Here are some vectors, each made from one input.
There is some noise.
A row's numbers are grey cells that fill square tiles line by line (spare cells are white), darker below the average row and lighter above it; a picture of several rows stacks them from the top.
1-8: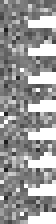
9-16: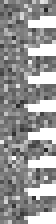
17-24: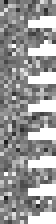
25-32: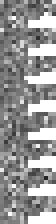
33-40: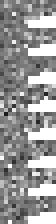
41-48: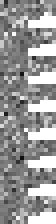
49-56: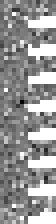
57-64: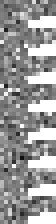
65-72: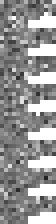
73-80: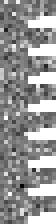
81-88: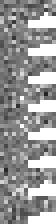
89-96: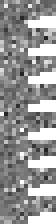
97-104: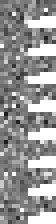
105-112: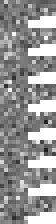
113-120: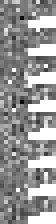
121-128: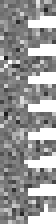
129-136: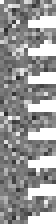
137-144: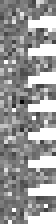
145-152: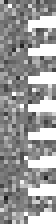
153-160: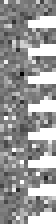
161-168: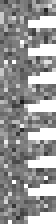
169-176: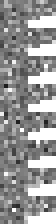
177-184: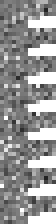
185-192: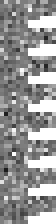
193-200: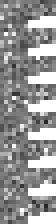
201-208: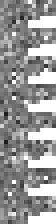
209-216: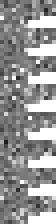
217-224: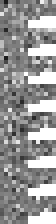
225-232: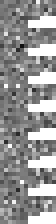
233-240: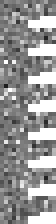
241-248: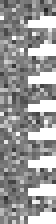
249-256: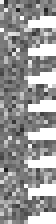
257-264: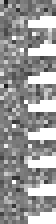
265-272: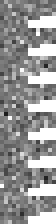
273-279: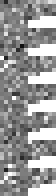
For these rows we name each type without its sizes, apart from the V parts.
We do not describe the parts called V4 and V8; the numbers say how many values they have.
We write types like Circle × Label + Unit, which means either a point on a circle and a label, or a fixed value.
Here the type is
Bool × Bool × Bool × Bool × (Label × V4 + V8).
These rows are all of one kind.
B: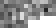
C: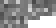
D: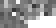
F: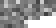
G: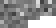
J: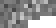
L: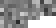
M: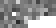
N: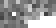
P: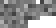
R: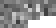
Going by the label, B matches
D, L and N.
